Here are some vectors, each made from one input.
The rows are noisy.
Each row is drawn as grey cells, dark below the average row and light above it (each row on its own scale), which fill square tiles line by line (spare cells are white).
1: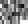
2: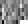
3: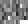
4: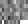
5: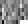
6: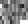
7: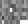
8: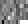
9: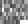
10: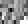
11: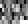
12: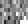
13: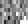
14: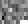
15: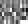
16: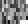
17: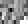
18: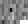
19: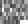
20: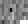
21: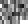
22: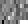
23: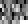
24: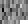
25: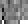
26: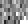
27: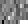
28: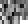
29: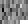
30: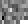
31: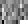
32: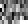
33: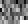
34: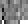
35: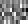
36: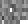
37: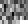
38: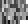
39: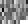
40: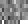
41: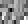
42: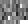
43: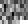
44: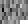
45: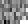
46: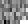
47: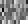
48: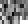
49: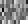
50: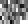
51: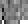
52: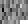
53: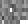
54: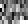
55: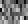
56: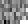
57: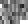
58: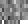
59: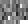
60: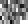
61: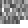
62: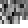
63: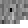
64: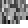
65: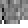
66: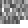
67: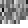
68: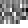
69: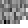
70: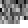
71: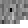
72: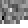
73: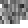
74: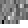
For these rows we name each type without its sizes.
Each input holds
either a point on a line, or four true/false values.
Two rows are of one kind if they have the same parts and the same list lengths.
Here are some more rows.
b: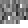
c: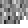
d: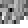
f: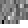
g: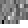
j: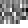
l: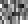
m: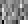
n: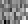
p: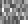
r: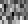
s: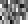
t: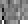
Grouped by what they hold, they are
b, c, d, f, g, j, m, n, p, t
l, r, s

